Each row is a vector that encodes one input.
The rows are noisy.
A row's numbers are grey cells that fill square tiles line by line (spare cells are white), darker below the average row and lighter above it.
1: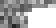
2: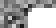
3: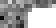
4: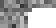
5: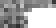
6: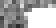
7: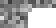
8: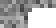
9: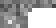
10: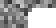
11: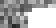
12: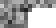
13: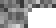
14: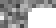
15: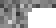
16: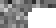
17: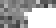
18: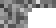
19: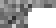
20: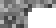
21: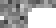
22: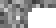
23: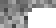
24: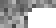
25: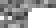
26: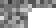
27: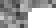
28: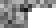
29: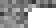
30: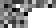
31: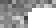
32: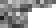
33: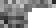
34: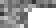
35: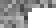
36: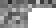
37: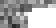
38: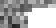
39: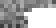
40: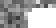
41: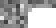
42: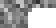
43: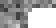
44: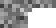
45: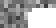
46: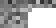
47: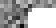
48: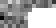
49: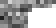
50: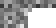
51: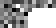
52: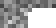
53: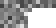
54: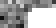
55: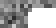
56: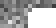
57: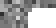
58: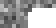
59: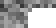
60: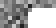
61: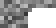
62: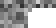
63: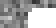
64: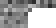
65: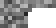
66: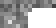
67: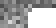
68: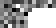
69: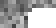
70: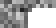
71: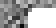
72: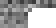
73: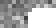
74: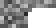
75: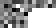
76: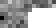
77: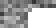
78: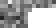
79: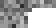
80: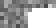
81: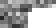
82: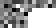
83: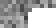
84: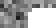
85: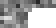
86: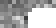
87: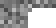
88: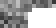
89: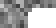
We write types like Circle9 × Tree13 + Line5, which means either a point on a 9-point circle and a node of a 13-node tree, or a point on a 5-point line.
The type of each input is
List3(Circle8).
